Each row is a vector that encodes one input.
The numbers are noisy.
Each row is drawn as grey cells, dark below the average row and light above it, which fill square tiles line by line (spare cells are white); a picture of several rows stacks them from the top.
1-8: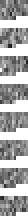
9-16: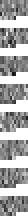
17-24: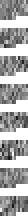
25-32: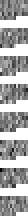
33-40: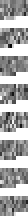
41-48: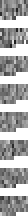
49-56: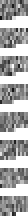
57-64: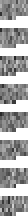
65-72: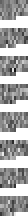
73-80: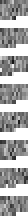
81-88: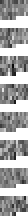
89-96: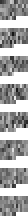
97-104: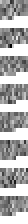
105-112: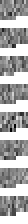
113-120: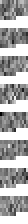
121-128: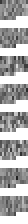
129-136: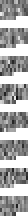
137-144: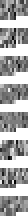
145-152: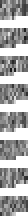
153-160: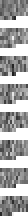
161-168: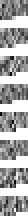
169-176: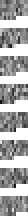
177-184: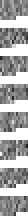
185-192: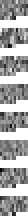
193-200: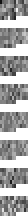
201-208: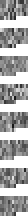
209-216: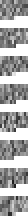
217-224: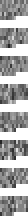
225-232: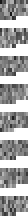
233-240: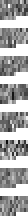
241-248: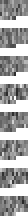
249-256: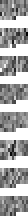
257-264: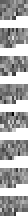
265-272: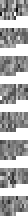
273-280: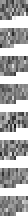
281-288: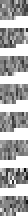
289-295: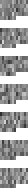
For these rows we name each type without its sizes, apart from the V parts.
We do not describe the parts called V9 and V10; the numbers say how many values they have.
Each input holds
a value of V10, together with either a point on a circle and a point on a line, or a value of V9.
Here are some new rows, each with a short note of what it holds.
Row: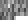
a value of V9 and a value of V10
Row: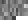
a point on a circle, a point on a line and a value of V10
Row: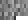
a point on a circle, a point on a line and a value of V10
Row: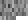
a point on a circle, a point on a line and a value of V10
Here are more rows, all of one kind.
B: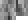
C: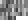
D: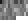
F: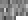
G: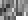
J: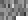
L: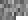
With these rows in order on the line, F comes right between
B and J.
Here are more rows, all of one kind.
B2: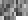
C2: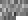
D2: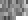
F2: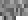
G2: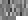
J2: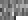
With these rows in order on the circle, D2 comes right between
G2 and J2.
